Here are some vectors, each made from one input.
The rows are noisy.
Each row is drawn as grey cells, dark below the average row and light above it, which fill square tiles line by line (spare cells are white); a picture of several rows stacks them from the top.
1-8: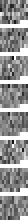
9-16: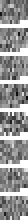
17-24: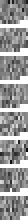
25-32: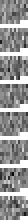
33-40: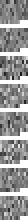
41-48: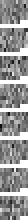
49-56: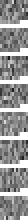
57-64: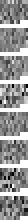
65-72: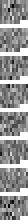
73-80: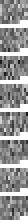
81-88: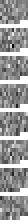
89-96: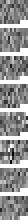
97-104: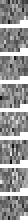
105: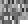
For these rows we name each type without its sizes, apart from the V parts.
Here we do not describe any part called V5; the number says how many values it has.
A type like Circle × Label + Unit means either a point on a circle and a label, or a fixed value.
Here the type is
(Bool × V5 + Unit) × Line.
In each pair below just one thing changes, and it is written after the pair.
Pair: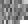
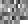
the value of V5
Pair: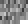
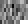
the value of V5
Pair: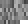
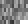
the value of V5
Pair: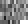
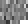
the place on the line
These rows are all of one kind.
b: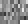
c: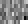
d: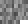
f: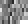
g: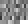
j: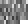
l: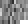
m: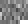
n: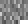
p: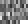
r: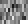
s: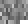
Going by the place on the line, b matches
c, g and r.
